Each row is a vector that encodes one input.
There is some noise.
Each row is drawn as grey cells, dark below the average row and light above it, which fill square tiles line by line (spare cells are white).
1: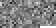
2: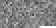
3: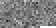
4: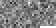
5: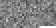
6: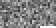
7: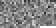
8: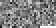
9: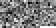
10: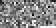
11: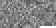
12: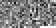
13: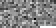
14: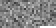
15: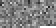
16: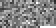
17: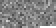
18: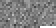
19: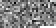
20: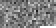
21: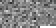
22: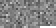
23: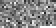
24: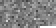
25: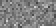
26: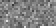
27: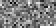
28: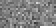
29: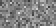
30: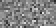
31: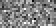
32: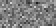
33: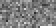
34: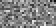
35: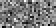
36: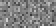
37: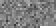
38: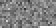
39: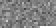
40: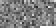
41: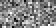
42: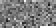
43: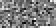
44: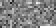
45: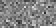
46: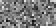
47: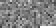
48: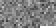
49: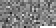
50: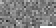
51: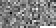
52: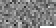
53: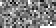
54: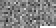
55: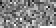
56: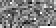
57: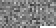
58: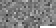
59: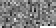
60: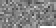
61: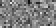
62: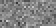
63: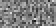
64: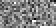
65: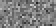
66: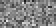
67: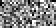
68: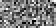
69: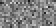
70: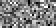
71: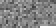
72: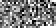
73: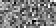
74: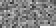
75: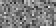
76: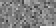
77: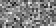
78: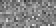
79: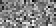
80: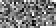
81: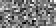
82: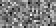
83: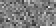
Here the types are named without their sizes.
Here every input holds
a true/false value, together with either a fixed value, or a node of a tree.
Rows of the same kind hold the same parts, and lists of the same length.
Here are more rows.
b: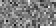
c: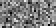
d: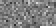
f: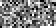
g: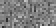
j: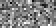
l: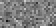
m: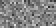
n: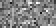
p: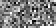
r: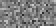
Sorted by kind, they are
b, c, d, f, g, l, m, n, p, r
j

